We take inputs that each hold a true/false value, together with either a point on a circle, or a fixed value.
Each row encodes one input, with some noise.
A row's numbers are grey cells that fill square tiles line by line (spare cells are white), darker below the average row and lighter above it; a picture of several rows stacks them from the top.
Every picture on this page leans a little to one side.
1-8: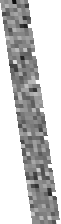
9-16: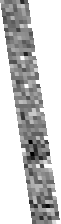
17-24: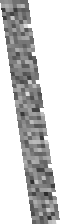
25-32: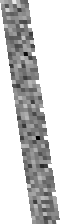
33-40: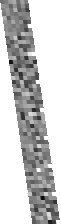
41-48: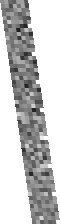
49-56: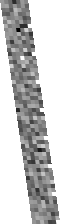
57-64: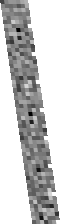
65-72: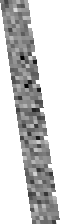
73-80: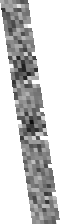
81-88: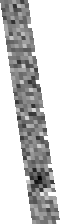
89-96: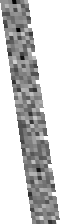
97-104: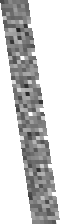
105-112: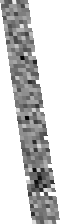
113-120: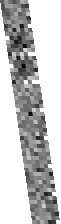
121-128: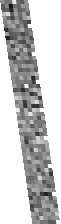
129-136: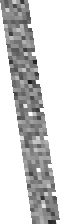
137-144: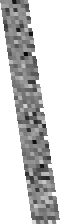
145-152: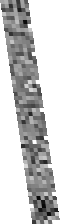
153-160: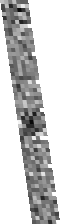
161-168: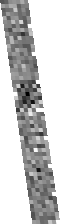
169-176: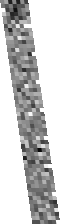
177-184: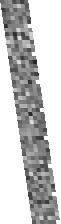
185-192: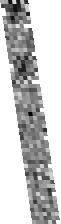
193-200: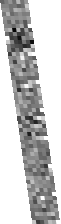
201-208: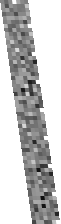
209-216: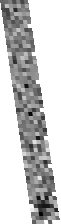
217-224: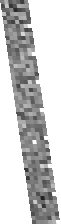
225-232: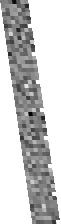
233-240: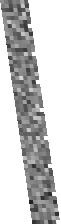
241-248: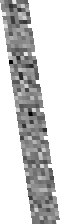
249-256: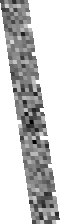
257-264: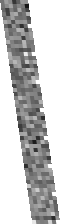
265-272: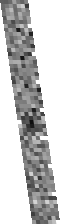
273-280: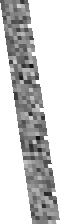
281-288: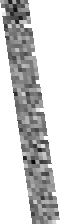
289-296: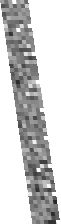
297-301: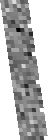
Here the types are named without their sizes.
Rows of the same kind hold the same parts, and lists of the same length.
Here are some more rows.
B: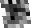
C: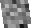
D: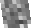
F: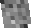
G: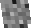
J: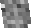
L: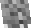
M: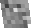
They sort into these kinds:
B
C, D, F, G, J, L, M

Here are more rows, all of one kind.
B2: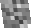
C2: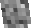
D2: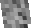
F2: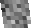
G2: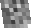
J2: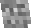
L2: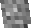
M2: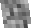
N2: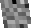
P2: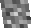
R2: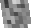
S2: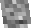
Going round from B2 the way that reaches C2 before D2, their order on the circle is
B2, C2, S2, R2, J2, M2, F2, L2, D2, N2, P2, G2.
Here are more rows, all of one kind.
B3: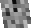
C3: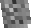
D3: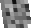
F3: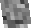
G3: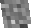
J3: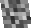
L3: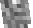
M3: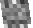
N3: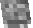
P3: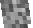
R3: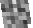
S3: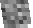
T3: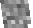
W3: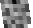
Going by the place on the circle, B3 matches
D3, J3 and W3.
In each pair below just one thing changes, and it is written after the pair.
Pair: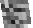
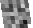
the place on the circle
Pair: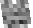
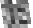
the true/false value
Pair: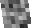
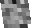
the true/false value
